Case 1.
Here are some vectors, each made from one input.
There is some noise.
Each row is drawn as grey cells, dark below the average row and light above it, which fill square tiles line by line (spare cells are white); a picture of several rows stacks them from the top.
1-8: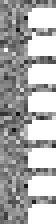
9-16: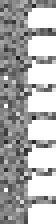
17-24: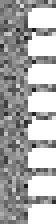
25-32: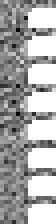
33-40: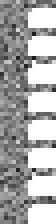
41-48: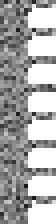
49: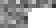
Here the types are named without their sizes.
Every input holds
either a point on a line, or a node of a tree.
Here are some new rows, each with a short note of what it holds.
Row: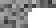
a node of a tree
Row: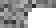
a node of a tree
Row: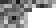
a point on a line
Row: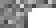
a node of a tree
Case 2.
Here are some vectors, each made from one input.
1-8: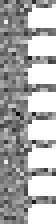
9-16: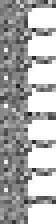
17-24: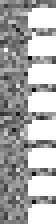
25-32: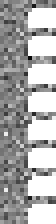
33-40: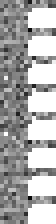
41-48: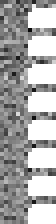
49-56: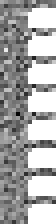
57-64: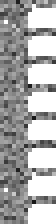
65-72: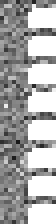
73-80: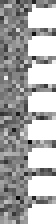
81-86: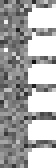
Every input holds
either a point on a 5-point line, or a node of an 8-node tree.
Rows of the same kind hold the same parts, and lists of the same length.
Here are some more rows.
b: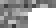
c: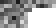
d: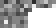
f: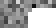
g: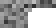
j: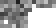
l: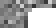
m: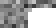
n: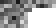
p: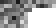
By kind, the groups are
b, f, g, l, m
c, d, j, n, p

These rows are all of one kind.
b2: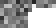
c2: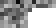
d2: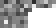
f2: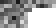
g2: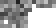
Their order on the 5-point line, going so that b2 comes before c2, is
b2, d2, g2, c2, f2.
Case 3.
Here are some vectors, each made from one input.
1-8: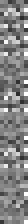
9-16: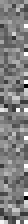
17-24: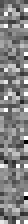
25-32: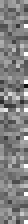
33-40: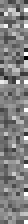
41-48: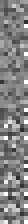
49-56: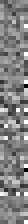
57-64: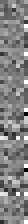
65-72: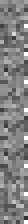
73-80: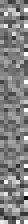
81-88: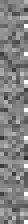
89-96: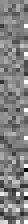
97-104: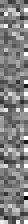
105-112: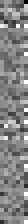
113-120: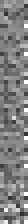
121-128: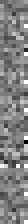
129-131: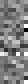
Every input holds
either a point on a 4-point line, or a node of a 13-node tree.
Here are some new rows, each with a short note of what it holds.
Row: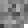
a node of a 13-node tree
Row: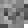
a node of a 13-node tree
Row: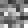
a point on a 4-point line
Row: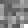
a node of a 13-node tree
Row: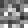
a point on a 4-point line
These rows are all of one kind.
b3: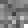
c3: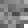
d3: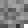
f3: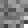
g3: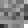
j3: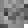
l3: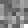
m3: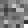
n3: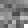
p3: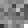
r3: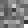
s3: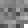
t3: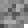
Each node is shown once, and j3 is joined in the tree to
g3.
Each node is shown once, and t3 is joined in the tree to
p3 and s3.
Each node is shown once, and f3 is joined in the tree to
d3 and m3.
